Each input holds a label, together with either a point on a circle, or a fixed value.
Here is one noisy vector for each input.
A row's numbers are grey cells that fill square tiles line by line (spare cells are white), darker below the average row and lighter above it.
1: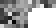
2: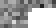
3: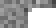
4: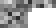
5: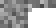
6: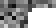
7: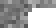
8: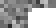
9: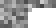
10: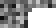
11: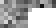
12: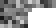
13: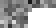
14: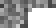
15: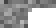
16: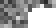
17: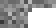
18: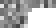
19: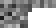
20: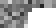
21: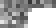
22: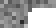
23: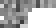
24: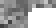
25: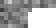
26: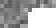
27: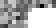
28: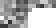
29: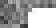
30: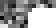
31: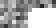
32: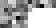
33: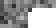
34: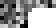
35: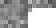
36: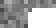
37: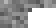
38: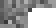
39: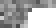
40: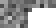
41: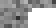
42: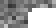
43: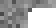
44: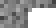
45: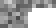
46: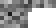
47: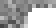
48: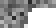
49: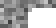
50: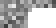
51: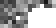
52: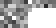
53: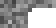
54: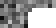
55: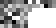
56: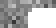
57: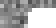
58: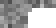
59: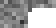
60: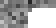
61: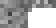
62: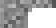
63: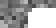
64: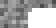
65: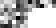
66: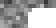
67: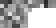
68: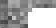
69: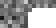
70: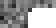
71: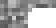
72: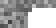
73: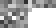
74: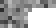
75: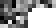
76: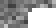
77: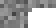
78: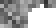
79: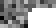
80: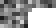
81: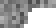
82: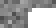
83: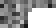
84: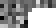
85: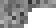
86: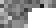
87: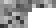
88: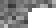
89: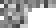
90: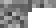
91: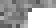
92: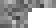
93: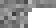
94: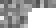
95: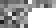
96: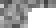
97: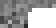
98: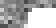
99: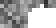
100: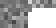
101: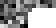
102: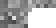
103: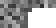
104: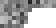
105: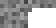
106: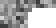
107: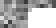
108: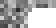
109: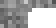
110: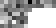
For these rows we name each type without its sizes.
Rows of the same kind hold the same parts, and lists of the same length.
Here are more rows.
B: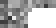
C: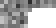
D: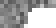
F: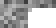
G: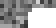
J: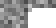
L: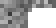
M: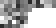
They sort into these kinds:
B, F, G, J, L
C, D, M

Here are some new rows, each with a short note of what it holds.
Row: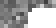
a label
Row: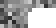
a point on a circle and a label
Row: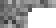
a point on a circle and a label
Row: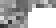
a point on a circle and a label
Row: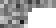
a label
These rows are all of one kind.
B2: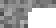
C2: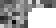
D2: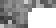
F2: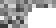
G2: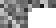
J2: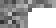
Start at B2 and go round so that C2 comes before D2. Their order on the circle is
B2, J2, G2, C2, F2, D2.
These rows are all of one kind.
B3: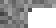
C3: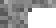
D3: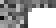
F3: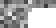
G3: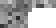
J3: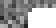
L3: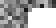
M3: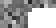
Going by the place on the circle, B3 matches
J3 and M3.
